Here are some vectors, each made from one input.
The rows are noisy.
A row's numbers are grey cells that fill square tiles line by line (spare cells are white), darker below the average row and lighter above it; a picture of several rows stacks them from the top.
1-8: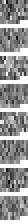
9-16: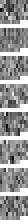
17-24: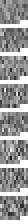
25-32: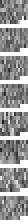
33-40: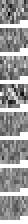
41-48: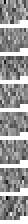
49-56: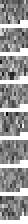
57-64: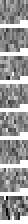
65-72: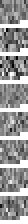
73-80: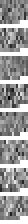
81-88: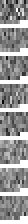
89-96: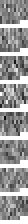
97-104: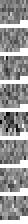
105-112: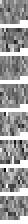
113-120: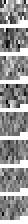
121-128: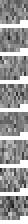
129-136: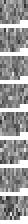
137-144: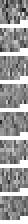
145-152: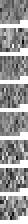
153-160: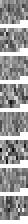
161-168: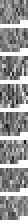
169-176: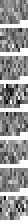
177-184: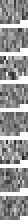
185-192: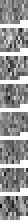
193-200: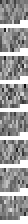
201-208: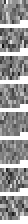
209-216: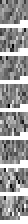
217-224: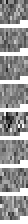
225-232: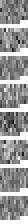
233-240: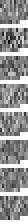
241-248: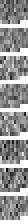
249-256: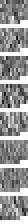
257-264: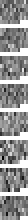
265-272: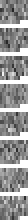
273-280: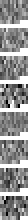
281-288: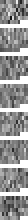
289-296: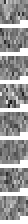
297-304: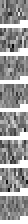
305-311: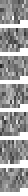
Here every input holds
one of 6 labels and one of 11 labels, together with either one of 5 labels, or a point on a 7-point line and a true/false value.
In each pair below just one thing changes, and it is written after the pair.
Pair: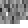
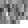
the true/false value
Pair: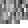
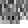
one of the two labels
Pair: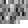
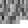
the true/false value
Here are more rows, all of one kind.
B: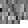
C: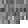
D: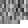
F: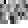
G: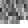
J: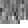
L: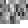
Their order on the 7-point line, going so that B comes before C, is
B, J, G, F, D, C, L.
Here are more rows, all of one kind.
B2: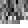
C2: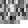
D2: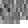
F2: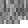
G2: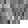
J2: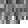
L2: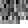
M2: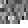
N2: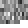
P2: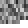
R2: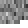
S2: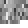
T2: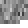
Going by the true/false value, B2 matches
F2, G2, J2 and M2.
